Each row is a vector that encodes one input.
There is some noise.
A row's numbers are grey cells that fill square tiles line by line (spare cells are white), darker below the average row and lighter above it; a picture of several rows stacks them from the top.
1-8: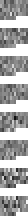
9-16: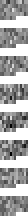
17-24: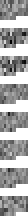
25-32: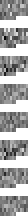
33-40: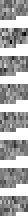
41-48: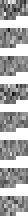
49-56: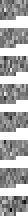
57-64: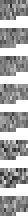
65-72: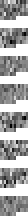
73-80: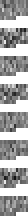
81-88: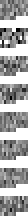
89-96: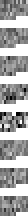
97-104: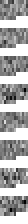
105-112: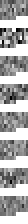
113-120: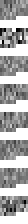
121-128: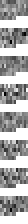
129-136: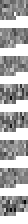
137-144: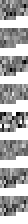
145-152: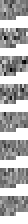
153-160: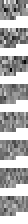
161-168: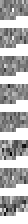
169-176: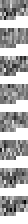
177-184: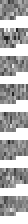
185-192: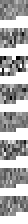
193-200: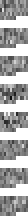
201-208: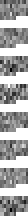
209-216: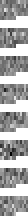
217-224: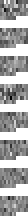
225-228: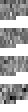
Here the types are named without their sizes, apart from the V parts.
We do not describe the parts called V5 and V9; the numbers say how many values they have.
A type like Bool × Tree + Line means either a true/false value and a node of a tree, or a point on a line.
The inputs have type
(Bool × Bool × Bool + V5) × V9 + Tree + Unit.
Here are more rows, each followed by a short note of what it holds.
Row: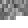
a value of V5 and a value of V9
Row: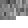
three true/false values and a value of V9
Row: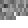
a value of V5 and a value of V9
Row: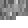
a value of V5 and a value of V9
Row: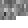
a value of V5 and a value of V9
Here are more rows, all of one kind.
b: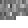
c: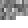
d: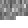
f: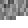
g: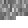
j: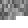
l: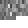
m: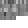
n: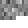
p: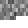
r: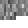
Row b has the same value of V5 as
c, j, l and n.
